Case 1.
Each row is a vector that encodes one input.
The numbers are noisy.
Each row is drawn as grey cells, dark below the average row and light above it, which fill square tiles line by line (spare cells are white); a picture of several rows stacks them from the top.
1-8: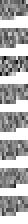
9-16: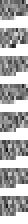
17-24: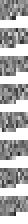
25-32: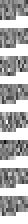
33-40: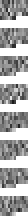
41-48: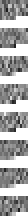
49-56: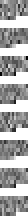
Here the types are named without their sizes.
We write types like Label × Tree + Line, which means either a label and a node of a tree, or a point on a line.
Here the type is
Bool × Bool × Bool.
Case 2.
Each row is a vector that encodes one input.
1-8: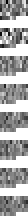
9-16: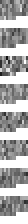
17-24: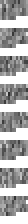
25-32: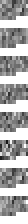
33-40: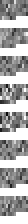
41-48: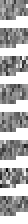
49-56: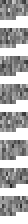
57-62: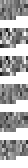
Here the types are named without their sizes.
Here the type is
Circle + Unit.
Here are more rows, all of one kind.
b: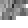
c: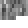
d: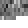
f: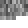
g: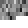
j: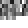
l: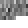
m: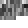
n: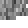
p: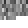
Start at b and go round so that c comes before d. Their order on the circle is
b, c, m, l, g, d, f, j, p, n.
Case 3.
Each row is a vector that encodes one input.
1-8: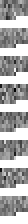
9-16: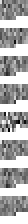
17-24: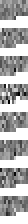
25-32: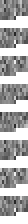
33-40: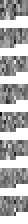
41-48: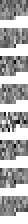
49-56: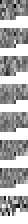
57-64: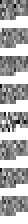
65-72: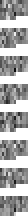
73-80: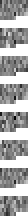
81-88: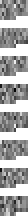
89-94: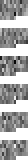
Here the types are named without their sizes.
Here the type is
Bool × Bool × Bool × Bool + Unit.
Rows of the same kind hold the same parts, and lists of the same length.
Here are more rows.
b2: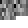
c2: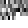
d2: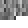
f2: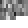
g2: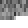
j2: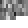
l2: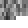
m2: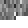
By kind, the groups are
b2, d2, f2, g2, j2, l2, m2
c2

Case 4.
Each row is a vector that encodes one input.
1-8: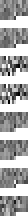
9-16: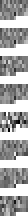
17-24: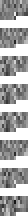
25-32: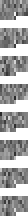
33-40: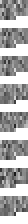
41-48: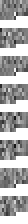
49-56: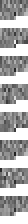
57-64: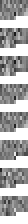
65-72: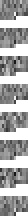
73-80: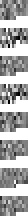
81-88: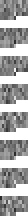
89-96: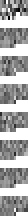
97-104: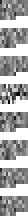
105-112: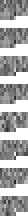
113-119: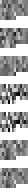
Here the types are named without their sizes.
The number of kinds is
2.
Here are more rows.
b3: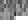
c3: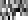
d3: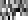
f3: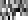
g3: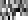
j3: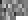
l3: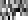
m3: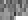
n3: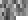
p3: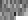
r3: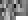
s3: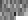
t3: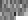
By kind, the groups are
b3, j3, m3, n3, p3, r3, s3, t3
c3, d3, f3, g3, l3

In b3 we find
three true/false values.
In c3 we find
a fixed value.
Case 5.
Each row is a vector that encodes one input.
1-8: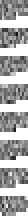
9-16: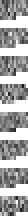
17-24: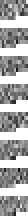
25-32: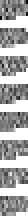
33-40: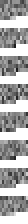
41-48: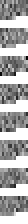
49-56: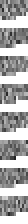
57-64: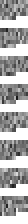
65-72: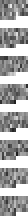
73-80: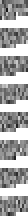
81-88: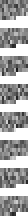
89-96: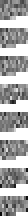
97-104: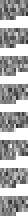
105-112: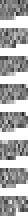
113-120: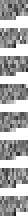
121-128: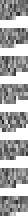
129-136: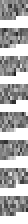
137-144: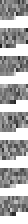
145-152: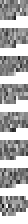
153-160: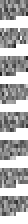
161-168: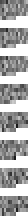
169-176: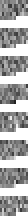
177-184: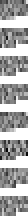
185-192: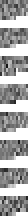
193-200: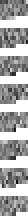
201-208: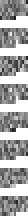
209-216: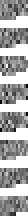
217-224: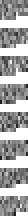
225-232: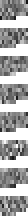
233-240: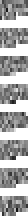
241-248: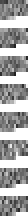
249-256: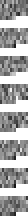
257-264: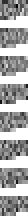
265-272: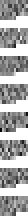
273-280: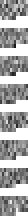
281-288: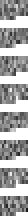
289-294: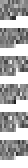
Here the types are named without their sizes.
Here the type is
Bool × Bool × Bool × Bool.
